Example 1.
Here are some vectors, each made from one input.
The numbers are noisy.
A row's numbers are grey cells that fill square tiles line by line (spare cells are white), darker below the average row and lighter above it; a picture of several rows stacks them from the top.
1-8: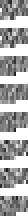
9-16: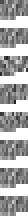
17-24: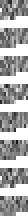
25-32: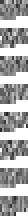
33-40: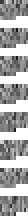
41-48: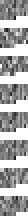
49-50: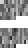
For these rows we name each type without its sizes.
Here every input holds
a point on a line.
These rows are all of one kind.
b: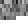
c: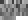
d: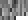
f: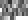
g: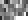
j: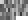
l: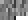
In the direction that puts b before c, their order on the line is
g, j, l, d, b, c, f.
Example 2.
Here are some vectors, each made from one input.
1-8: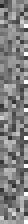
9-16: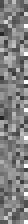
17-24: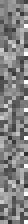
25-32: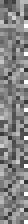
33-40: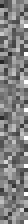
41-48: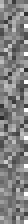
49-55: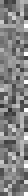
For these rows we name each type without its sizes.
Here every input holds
three true/false values.
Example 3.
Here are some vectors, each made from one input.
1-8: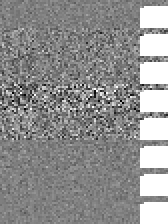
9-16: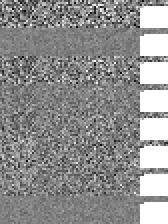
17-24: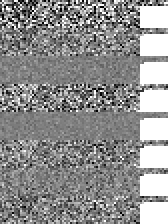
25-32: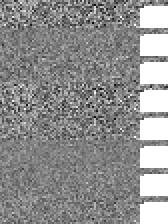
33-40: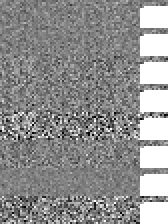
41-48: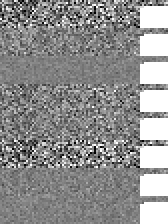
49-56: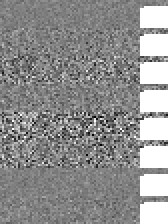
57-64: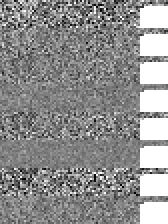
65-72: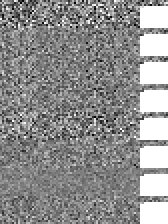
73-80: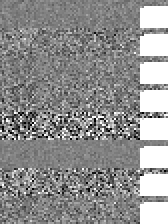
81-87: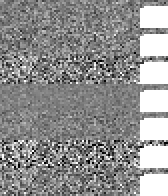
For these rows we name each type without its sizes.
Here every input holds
a point on a line.
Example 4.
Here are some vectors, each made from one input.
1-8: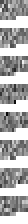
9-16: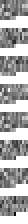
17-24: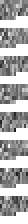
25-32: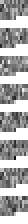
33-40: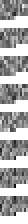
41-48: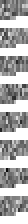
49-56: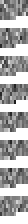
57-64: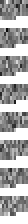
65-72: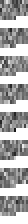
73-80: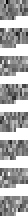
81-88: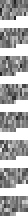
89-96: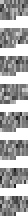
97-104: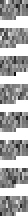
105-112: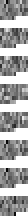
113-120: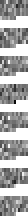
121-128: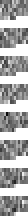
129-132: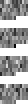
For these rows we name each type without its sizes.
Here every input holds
a point on a circle.
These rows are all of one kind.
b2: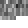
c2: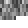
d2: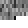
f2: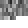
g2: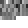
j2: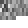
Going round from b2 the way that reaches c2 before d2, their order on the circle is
b2, g2, c2, d2, j2, f2.
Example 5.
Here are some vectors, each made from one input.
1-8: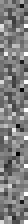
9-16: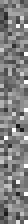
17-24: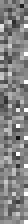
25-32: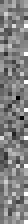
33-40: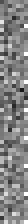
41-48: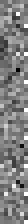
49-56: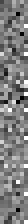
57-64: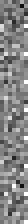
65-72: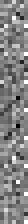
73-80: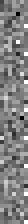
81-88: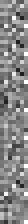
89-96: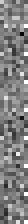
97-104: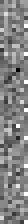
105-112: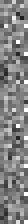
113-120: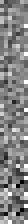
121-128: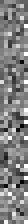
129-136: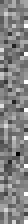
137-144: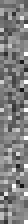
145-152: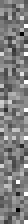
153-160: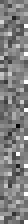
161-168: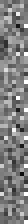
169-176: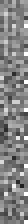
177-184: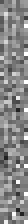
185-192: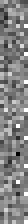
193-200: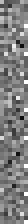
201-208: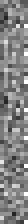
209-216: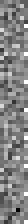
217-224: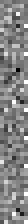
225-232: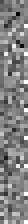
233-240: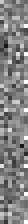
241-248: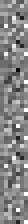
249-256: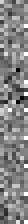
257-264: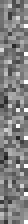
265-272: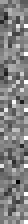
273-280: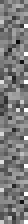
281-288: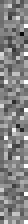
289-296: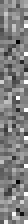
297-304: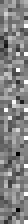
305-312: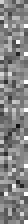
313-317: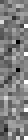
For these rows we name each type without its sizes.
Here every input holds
either a fixed value, or a node of a tree.
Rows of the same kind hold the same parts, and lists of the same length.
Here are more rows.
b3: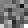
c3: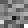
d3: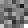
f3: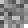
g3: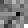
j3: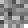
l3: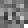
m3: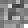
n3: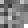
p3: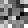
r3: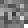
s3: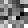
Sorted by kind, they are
b3, c3, d3, f3, g3, j3, l3, m3, n3, r3
p3, s3

